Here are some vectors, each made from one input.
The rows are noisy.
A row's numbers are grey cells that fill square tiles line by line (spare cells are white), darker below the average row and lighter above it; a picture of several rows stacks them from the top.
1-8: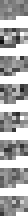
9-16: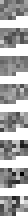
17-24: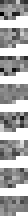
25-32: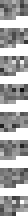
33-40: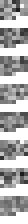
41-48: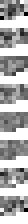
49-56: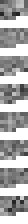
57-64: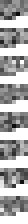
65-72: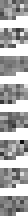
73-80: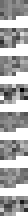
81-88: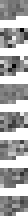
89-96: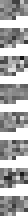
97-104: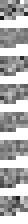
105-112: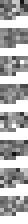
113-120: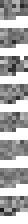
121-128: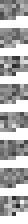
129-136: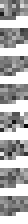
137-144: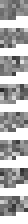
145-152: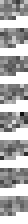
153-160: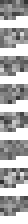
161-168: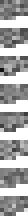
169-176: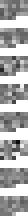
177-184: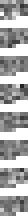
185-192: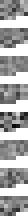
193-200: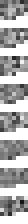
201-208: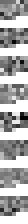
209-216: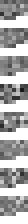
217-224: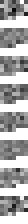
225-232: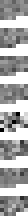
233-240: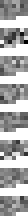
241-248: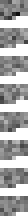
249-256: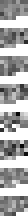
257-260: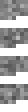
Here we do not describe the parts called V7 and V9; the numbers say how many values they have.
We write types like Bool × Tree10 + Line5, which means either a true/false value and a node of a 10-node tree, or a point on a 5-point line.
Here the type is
(Bool × Bool × Bool × Bool + V7 × V9) × Tree8 + Circle6 + Unit.
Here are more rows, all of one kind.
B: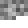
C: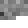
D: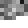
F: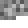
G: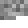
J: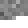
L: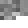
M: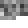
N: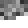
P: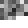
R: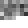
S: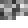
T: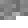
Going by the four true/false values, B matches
F, G, M and S.
